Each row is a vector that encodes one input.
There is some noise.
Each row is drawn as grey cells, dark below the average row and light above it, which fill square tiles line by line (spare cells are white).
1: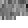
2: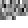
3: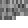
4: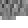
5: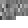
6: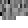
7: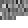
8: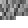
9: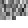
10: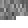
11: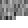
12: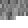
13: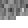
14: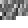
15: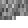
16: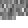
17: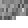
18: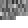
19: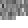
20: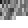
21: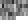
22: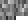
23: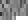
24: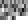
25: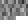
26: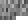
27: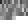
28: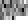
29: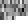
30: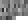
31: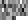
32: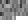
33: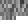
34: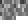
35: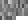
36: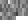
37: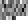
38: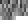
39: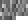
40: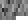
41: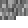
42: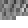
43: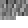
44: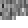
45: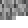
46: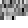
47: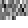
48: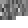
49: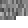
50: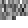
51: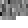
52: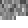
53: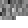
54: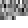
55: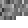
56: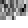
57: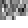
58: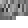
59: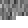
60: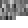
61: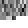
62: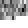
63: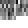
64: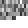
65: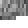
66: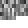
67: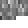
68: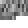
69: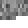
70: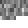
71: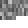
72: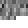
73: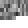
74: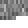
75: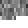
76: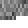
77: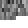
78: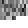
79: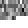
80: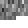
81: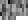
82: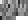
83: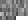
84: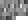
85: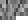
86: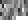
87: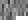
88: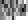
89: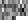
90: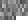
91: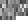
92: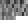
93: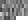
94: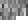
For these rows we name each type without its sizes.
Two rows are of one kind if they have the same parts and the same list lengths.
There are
3 kinds of row.
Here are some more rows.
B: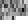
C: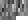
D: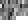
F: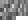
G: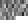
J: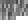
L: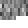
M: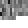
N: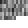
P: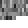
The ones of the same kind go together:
B
C, M
D, F, G, J, L, N, P

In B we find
a point on a line.
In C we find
a true/false value.
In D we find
a node of a tree and a true/false value.
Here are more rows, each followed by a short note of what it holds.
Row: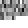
a point on a line
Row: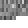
a node of a tree and a true/false value
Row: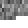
a true/false value
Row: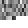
a point on a line
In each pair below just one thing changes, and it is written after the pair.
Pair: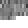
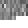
the node of the tree
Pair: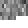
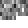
the node of the tree
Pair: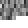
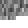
the node of the tree
